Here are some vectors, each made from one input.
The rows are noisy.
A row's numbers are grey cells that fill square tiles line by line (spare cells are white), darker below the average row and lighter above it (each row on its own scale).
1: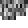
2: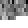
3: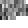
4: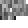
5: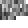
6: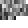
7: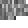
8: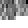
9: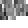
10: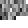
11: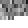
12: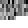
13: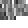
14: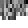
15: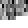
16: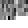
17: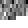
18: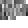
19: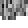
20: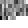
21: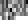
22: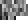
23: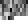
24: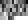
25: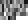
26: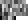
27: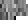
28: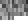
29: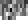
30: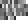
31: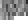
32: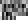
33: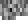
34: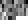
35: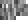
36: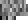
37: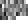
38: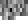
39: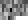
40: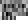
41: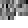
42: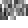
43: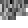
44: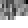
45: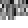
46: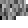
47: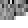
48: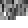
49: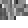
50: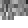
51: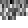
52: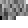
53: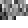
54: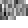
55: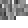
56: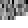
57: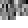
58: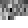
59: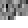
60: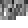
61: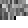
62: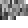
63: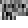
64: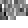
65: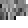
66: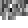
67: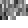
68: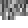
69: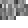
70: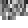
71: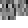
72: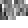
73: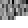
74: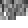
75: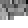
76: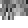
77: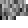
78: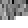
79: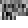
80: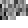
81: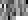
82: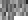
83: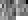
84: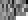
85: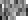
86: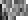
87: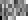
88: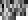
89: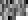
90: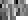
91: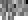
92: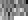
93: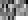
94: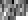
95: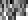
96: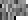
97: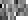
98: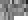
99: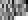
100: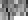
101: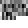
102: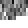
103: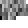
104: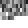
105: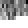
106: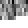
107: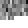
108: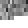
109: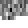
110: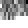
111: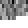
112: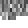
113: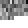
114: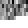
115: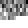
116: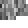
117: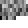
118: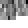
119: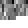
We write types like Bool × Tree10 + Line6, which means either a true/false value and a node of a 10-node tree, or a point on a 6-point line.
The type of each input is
Bool × Bool × Bool × Bool × Bool + Unit.
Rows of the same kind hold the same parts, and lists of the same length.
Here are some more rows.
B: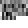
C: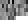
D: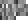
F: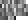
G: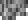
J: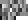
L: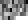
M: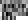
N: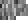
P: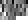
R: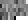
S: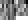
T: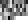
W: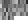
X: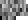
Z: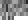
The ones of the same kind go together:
B, M
C, D, F, G, J, L, N, P, R, S, T, W, X, Z

